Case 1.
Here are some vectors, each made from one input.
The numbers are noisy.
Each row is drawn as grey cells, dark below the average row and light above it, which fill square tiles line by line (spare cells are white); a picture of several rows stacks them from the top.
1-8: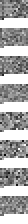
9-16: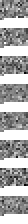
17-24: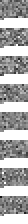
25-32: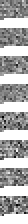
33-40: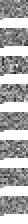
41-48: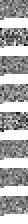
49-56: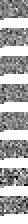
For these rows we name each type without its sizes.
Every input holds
a point on each of two lines and a true/false value.
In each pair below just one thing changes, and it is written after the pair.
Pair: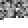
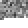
the place on one of the two lines
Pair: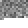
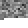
the true/false value
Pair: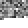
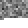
the true/false value
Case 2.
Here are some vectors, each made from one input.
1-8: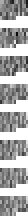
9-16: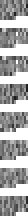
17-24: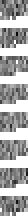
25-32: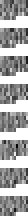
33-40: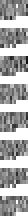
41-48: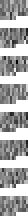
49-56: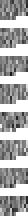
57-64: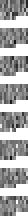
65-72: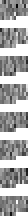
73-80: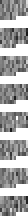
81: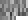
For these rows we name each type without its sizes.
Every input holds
a node of a tree and a true/false value.
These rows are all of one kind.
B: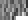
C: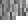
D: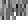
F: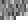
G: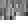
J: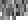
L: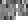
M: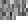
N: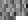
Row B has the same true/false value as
G, L and N.
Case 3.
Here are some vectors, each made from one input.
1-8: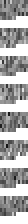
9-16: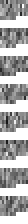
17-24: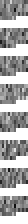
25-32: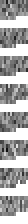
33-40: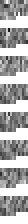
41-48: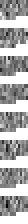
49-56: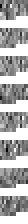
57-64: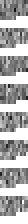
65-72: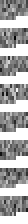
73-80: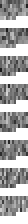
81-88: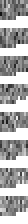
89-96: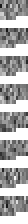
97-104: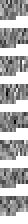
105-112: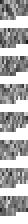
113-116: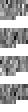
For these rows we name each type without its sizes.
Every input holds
either a point on a line, or a node of a tree.
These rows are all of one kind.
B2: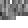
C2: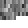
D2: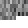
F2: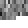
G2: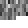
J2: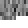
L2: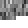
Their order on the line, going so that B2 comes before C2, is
J2, D2, L2, B2, C2, F2, G2.
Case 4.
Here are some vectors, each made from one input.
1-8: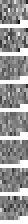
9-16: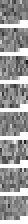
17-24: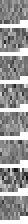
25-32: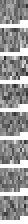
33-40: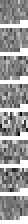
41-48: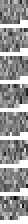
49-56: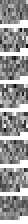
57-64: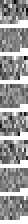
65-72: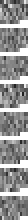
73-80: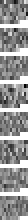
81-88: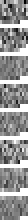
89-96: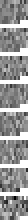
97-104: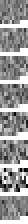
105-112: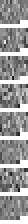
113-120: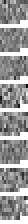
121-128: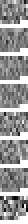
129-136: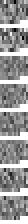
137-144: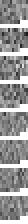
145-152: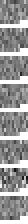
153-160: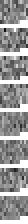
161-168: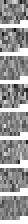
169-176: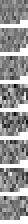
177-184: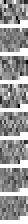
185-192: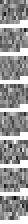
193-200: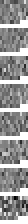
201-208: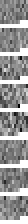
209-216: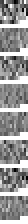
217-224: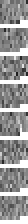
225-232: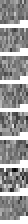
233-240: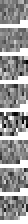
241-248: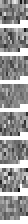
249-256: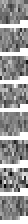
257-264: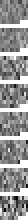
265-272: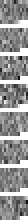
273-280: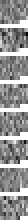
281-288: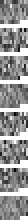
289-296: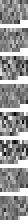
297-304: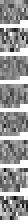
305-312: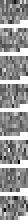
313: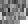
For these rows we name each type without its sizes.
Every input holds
a point on a line, together with either a fixed value, or three true/false values.
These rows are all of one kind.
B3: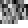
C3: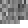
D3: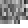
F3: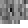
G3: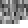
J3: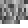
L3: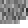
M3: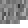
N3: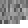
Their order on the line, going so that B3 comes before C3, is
F3, J3, D3, B3, C3, M3, L3, N3, G3.
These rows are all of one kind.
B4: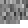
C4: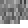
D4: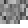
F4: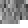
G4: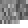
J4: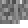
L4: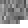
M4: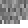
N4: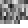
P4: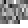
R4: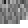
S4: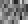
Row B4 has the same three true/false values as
D4, F4, R4 and S4.
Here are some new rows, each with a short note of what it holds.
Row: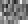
a point on a line and three true/false values
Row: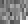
a point on a line
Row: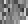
a point on a line and three true/false values
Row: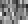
a point on a line and three true/false values
